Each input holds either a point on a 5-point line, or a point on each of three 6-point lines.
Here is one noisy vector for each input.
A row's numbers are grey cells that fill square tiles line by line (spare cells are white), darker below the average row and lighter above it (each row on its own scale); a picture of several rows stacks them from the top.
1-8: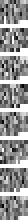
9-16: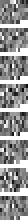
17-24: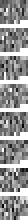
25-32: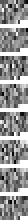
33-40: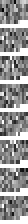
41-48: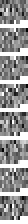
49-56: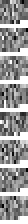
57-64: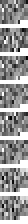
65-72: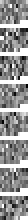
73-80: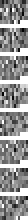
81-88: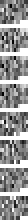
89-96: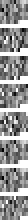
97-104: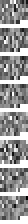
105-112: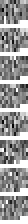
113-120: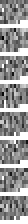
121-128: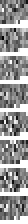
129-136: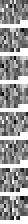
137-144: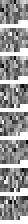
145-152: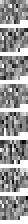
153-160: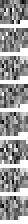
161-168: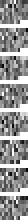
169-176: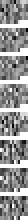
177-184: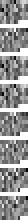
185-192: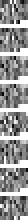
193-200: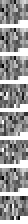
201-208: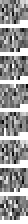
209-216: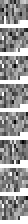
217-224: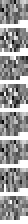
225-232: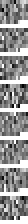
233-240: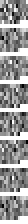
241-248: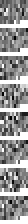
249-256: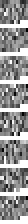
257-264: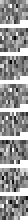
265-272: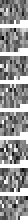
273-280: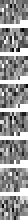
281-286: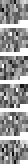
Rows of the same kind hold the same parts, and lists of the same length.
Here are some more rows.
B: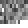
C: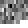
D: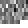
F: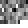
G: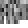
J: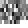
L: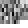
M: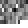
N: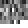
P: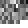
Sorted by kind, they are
B, C, D, F, M, N, P
G, J, L

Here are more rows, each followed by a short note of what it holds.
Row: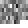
a point on a 5-point line
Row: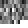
a point on each of three 6-point lines
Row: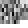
a point on a 5-point line
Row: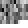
a point on a 5-point line
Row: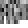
a point on a 5-point line
